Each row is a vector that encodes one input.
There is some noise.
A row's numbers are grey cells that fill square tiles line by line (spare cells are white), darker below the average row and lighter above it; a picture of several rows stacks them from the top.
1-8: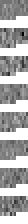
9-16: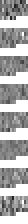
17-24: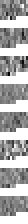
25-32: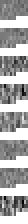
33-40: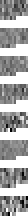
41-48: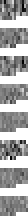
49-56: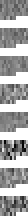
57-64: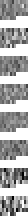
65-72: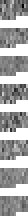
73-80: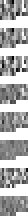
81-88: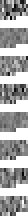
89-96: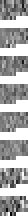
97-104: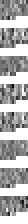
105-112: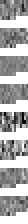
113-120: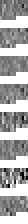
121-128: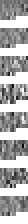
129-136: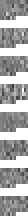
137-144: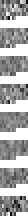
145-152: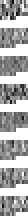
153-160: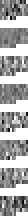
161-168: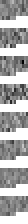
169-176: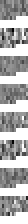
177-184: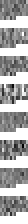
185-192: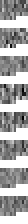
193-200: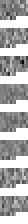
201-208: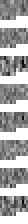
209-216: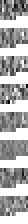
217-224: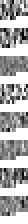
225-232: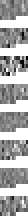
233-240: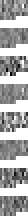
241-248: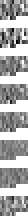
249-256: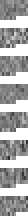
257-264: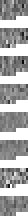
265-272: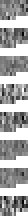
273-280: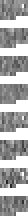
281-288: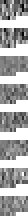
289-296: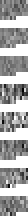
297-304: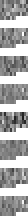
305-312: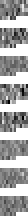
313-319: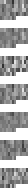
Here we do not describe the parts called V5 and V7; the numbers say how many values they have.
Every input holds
three true/false values, a value of V5 and a value of V7, together with either a point on a 6-point line, or a point on a 12-point line.
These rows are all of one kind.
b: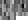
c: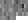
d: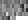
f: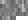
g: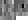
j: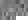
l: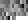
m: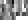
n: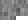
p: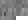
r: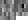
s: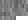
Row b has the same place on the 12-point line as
c, j, l and r.
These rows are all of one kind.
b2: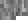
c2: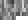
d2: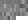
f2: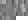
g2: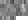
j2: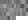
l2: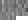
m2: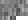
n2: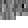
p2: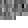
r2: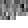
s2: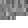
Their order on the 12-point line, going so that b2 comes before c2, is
l2, f2, s2, g2, n2, b2, c2, d2, j2, m2, p2, r2.
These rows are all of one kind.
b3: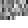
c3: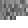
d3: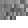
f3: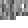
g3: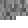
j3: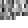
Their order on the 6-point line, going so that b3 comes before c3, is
b3, j3, d3, f3, g3, c3.
